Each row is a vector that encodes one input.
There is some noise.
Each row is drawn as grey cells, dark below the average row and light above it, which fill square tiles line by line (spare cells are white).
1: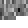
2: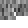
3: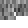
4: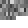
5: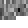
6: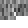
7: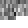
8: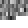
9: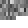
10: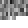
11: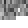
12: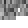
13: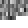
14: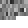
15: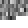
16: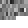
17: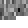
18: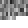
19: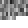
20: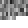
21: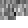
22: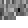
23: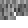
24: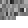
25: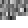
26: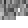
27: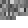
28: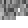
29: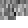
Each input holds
three true/false values.
